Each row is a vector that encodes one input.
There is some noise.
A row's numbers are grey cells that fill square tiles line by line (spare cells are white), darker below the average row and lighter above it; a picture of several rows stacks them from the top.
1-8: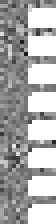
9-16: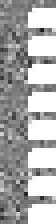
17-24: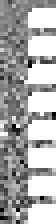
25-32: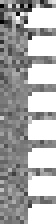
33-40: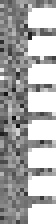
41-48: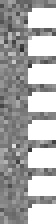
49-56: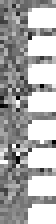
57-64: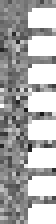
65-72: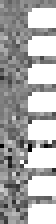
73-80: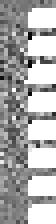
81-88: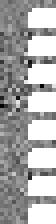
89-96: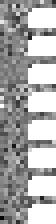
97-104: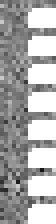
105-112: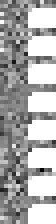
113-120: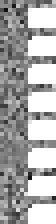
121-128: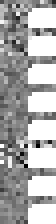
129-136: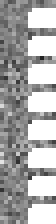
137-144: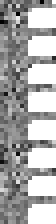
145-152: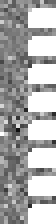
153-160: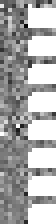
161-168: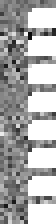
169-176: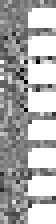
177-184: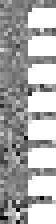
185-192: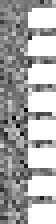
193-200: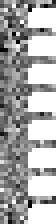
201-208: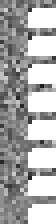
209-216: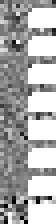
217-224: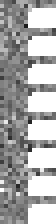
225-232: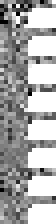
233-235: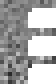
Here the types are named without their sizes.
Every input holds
a list of points on a line.
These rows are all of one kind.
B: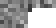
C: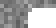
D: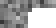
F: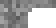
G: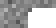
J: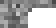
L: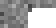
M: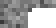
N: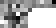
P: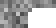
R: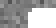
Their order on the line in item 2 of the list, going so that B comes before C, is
P, G, B, F, C, R, N, J, D, L, M.
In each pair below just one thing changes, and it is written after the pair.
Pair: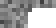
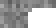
the place on the line in item 1 of the list
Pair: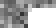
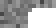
the place on the line in item 2 of the list
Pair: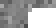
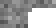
the place on the line in item 1 of the list
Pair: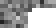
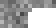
the place on the line in item 2 of the list
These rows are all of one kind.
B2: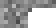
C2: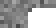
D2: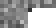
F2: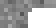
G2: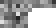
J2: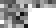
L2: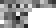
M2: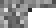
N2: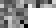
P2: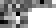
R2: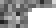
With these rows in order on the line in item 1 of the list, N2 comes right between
G2 and P2.
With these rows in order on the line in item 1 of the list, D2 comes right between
F2 and M2.
